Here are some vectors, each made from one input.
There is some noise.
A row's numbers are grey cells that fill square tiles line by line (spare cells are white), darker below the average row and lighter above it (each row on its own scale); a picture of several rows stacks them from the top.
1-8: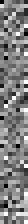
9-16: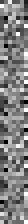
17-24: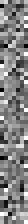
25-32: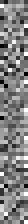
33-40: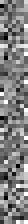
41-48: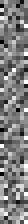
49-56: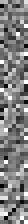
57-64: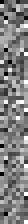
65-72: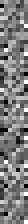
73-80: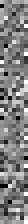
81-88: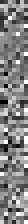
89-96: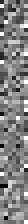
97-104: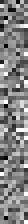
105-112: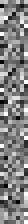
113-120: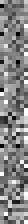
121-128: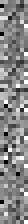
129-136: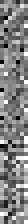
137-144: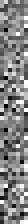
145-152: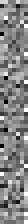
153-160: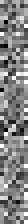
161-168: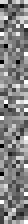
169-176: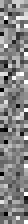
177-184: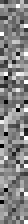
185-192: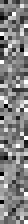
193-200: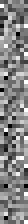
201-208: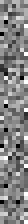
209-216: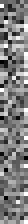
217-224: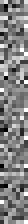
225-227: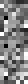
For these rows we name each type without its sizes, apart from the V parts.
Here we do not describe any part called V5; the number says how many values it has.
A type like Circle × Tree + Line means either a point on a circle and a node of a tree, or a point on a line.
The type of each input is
Bool × Label × V5 + Line.
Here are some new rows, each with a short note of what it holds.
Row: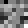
a label, a true/false value and a value of V5
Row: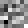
a point on a line
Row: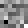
a point on a line
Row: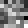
a label, a true/false value and a value of V5
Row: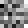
a point on a line
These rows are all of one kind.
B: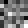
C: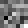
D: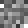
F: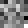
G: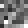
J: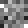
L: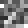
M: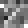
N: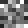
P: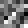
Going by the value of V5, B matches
G, J, L and N.
